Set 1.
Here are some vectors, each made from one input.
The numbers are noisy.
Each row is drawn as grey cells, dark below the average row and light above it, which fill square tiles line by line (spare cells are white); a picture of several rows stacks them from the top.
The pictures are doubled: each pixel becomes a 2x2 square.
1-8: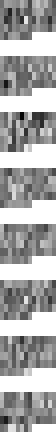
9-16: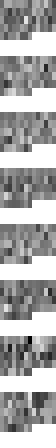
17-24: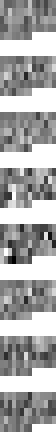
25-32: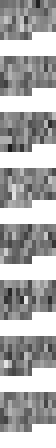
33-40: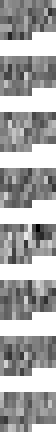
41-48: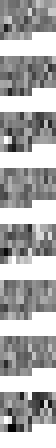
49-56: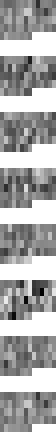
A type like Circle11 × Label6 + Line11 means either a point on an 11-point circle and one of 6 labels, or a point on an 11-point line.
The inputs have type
Tree7 + Tree8.
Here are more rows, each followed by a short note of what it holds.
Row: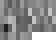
a node of an 8-node tree
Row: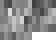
a node of an 8-node tree
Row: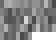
a node of a 7-node tree
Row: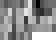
a node of an 8-node tree
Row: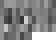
a node of a 7-node tree
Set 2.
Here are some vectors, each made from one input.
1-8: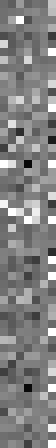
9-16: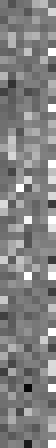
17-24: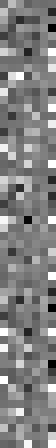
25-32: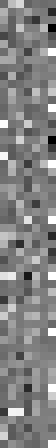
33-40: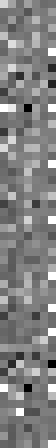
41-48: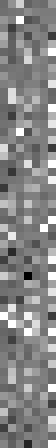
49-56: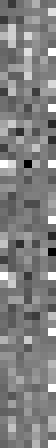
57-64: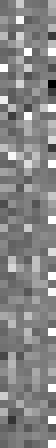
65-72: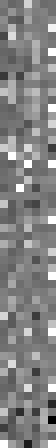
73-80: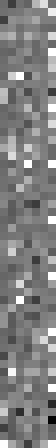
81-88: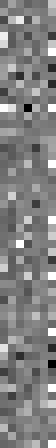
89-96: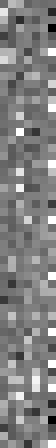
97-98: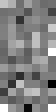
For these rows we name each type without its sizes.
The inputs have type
(Bool × Bool × Bool × Bool + Unit) × Line.
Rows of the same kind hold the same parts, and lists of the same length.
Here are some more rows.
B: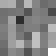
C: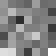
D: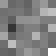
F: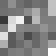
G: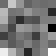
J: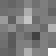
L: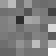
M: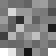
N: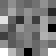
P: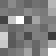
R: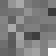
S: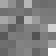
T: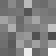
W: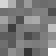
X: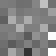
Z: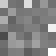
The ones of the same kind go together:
B, D, F, J, L, P, R, S, T, W, X, Z
C, G, M, N

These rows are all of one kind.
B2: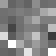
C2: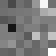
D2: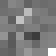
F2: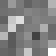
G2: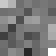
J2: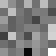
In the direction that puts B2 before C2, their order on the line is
F2, D2, G2, J2, B2, C2.
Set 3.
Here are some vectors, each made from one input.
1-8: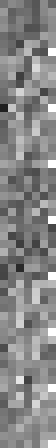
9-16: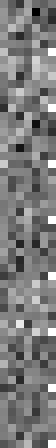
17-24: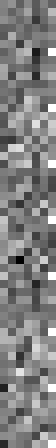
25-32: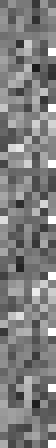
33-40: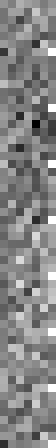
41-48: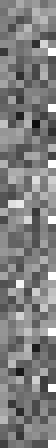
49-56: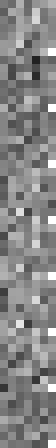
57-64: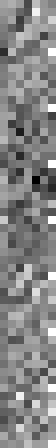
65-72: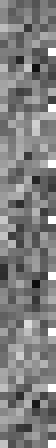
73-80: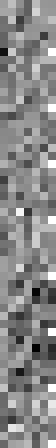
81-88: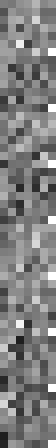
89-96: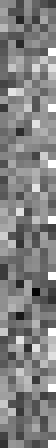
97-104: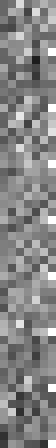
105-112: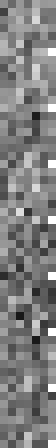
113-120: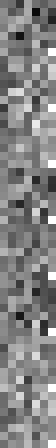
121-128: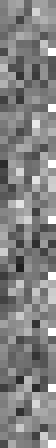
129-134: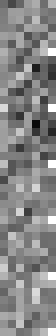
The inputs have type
Bool × Tree12.
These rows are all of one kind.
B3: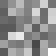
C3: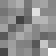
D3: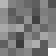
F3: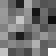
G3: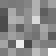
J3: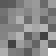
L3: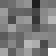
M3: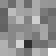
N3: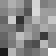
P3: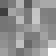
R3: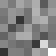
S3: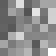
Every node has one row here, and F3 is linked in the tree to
J3 and M3.
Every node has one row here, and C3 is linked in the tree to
D3, N3 and R3.
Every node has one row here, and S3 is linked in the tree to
B3, D3 and L3.
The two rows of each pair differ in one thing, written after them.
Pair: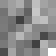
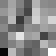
the node of the tree
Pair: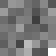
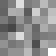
the true/false value
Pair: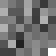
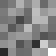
the true/false value
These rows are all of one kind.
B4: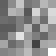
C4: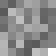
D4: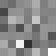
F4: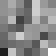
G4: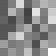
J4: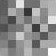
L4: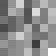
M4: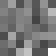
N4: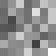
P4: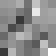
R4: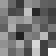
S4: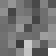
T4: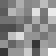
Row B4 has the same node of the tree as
G4, L4, N4 and S4.
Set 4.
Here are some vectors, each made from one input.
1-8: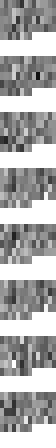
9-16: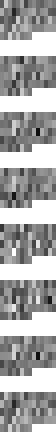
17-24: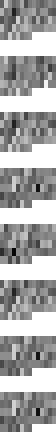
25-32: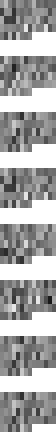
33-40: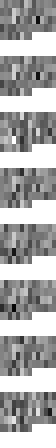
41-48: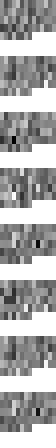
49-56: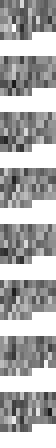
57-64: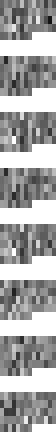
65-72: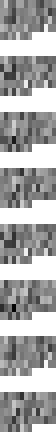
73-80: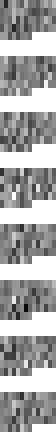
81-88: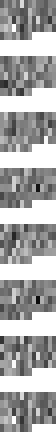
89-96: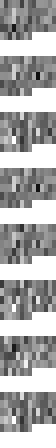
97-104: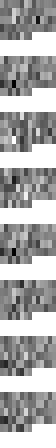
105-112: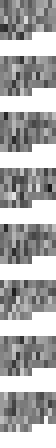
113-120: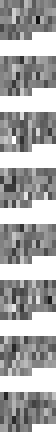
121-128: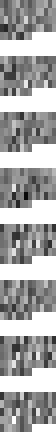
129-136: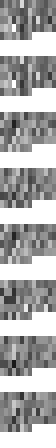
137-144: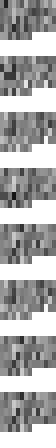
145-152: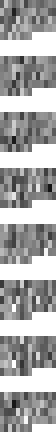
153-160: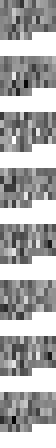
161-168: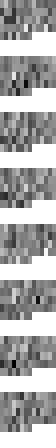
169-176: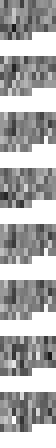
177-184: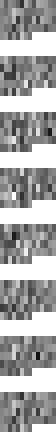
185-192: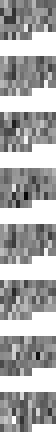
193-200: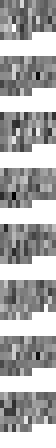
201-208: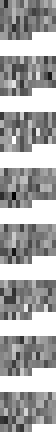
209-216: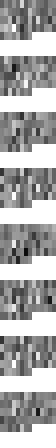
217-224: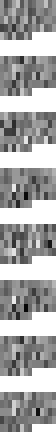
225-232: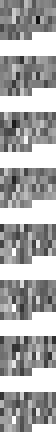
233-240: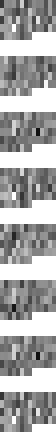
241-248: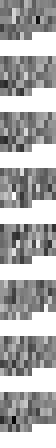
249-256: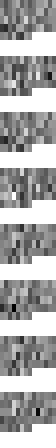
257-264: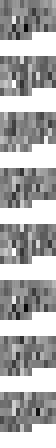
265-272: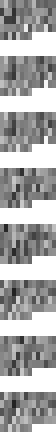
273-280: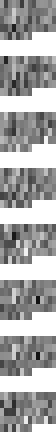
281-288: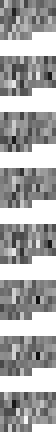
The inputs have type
Bool × Bool × Bool + Tree8.
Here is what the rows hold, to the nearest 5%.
About 50% of them hold a node of an 8-node tree. The rest hold three true/false values.
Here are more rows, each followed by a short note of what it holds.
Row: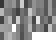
three true/false values
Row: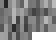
a node of an 8-node tree
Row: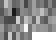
three true/false values
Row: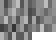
a node of an 8-node tree
